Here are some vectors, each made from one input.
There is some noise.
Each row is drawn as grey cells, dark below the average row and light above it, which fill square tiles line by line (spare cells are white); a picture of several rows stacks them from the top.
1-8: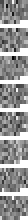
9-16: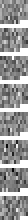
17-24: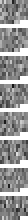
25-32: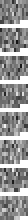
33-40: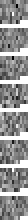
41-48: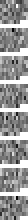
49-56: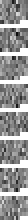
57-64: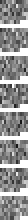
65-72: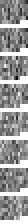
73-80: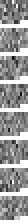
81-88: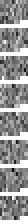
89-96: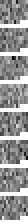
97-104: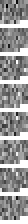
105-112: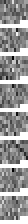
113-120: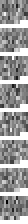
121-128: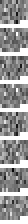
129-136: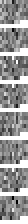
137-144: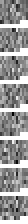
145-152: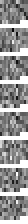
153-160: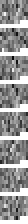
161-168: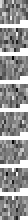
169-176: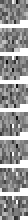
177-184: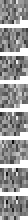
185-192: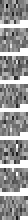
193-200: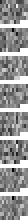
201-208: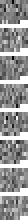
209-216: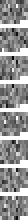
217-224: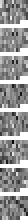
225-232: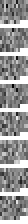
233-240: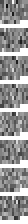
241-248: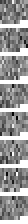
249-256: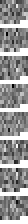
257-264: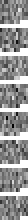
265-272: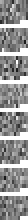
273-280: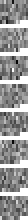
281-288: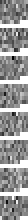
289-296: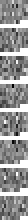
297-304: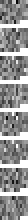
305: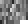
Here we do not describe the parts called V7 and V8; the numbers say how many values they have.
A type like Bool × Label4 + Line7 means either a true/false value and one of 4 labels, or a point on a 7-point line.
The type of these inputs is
(Bool × V8 + Tree13) × V7.
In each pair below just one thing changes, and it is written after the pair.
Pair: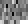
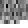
the value of V8
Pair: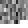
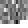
the value of V8
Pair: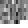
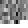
the value of V8
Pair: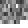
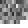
the value of V8
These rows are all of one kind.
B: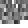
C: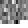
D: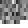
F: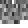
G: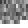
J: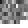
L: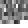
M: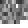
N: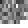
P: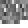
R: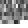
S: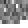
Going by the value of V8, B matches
L and P.
